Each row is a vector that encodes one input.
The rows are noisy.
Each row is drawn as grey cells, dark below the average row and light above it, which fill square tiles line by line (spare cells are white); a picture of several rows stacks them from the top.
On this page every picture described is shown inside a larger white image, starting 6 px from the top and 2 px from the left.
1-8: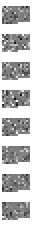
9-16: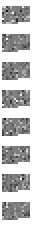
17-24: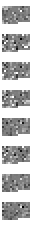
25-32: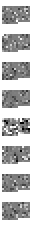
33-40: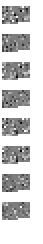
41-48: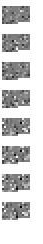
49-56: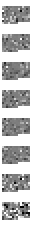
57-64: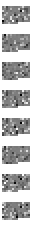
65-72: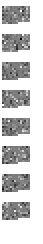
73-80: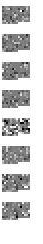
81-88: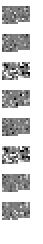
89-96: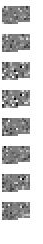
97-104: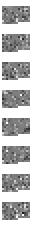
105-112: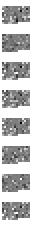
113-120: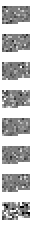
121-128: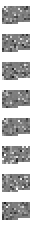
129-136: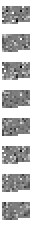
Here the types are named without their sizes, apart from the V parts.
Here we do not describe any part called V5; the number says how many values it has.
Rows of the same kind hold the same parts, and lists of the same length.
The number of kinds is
3.
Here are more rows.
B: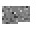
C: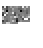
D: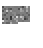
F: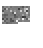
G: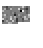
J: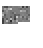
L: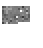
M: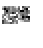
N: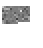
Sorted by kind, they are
B, D, F, J, L, N
C, G
M

